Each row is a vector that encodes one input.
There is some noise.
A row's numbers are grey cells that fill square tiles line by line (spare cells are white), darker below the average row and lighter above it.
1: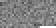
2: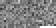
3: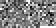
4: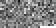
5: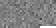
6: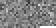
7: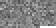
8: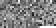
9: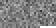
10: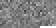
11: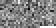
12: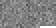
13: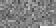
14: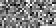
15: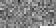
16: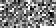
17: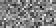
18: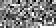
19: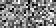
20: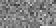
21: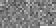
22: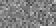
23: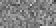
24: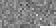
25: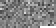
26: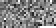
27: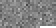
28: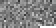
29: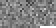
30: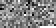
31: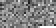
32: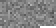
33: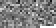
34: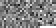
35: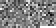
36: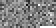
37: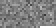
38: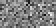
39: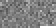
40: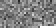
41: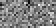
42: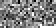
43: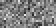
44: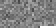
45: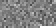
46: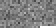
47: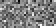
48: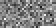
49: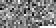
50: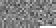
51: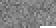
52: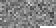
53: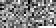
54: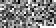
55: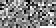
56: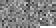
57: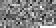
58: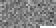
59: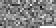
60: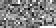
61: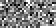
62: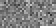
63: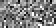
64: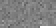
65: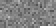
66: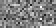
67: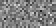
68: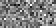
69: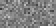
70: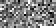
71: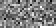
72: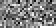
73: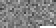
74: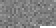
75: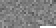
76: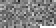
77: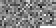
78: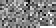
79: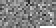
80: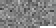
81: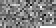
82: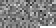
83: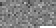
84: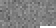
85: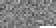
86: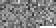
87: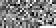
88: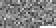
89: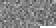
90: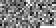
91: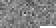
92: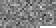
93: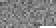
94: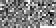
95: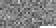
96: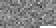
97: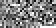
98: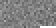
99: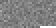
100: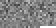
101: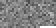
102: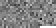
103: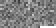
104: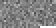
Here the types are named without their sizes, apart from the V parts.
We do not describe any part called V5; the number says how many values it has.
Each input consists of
a label, together with a list of items, each a point on a line and a value of V5.
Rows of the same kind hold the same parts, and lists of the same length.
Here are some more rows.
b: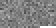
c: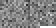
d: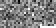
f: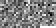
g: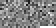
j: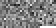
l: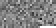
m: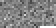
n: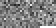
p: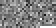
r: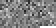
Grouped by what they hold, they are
b, d, f, g, l, r
c, j, n, p
m

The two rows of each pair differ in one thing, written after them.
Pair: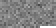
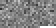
the place on the line in item 1 of the list
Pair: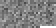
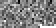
the value of V5 in item 2 of the list
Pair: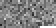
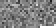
the value of V5 in item 1 of the list
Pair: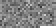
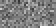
the label
